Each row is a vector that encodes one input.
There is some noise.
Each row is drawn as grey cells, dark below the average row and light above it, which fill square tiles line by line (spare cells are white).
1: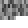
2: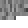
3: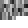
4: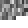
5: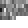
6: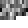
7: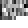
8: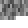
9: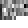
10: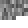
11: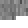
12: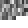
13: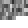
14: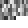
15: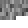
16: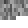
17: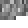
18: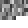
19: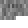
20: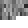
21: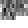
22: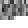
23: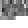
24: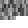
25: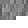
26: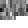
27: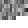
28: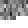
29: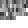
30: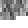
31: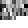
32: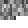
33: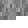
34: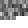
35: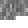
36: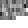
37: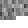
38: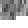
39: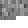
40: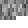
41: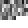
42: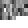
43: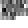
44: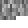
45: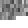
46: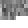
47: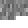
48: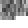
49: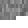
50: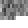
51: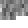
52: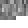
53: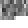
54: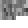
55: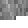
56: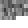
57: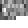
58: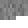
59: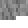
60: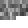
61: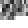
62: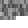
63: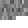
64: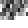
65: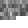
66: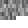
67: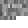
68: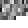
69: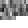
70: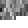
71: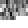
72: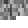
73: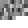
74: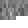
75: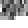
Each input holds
a point on an 8-point line, together with either a fixed value, or a node of a 10-node tree.
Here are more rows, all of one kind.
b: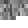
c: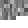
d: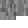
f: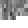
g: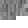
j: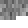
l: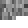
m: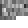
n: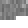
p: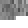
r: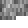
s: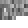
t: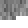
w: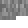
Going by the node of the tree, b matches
c, l and r.
